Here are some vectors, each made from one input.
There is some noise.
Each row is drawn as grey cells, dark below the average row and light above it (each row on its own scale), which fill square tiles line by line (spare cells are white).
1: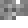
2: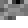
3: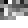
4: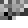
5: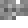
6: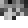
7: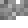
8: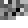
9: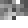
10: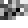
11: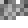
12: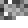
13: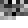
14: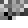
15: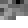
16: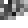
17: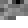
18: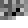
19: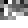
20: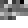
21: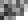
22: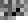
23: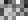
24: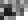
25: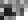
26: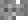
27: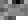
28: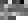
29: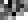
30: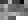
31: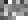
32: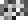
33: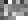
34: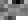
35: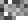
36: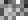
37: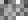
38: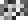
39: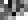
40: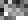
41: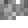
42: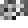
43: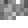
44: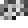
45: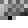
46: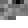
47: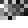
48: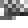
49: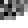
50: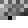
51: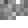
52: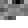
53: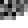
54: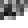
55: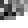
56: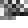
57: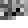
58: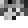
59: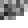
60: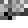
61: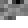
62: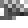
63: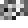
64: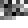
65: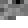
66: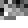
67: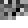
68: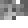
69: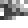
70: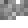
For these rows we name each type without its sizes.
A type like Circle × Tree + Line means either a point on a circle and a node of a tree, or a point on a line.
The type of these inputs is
Bool × Bool × Bool + Line.
